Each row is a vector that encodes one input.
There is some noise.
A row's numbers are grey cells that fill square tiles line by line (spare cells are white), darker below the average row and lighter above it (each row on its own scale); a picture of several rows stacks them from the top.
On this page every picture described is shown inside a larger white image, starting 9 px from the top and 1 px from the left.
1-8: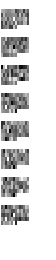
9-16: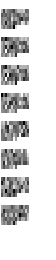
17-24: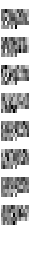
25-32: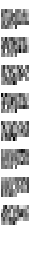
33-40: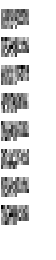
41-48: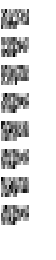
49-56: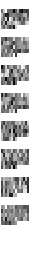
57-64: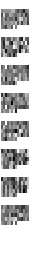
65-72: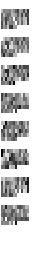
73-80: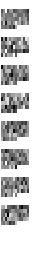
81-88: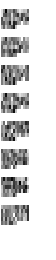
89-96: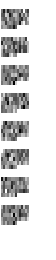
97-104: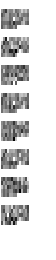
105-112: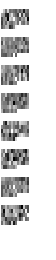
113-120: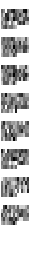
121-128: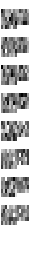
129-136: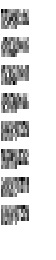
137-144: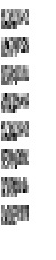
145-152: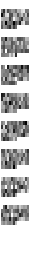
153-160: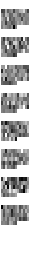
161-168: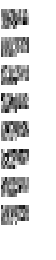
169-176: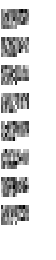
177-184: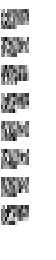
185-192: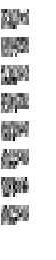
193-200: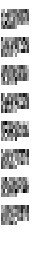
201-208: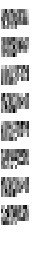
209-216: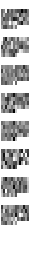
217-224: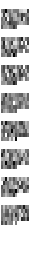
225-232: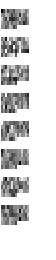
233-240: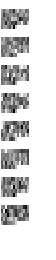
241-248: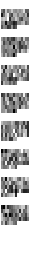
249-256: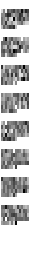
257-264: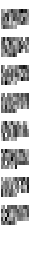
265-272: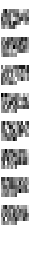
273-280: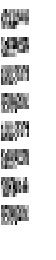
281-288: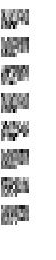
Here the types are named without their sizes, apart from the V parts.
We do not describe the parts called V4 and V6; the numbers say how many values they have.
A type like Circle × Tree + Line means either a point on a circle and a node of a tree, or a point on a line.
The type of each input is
Bool × Bool × Bool × Bool × (Circle + V4) × V6.
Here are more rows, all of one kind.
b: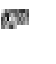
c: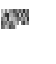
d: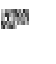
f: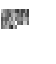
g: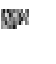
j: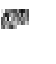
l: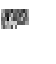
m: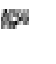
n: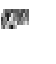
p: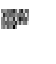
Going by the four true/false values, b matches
c, d, j and n.
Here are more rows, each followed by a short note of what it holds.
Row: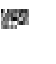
four true/false values, a value of V4 and a value of V6
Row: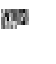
four true/false values, a value of V4 and a value of V6
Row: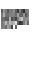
four true/false values, a value of V4 and a value of V6
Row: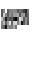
a point on a circle, four true/false values and a value of V6
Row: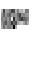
a point on a circle, four true/false values and a value of V6
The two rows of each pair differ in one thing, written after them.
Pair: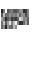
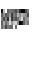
the value of V6
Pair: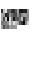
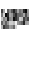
the value of V6
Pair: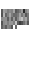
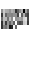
one of the four true/false values
